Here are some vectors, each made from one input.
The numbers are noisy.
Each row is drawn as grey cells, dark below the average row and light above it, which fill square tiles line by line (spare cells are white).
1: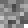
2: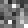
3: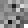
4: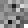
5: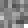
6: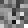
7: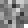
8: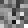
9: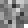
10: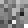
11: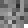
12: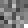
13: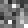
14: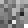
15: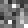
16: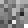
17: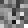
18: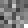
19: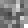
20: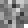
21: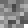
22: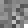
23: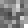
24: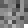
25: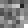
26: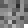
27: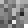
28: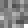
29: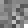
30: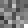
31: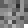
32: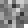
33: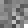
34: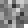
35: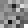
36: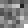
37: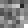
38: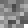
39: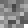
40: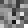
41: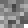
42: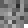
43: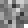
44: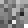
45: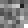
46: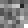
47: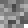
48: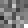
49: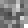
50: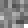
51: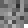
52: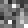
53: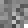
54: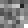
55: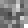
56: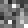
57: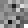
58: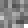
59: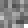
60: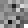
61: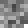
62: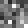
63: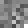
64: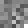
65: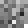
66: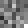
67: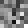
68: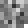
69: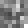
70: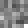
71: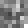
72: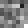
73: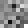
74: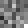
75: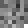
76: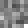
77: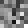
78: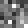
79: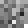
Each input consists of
a point on a 3-point line and a point on a 4-point line.
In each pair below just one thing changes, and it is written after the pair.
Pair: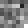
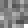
the place on the 4-point line
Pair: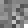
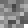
the place on the 4-point line
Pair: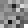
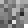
the place on the 4-point line
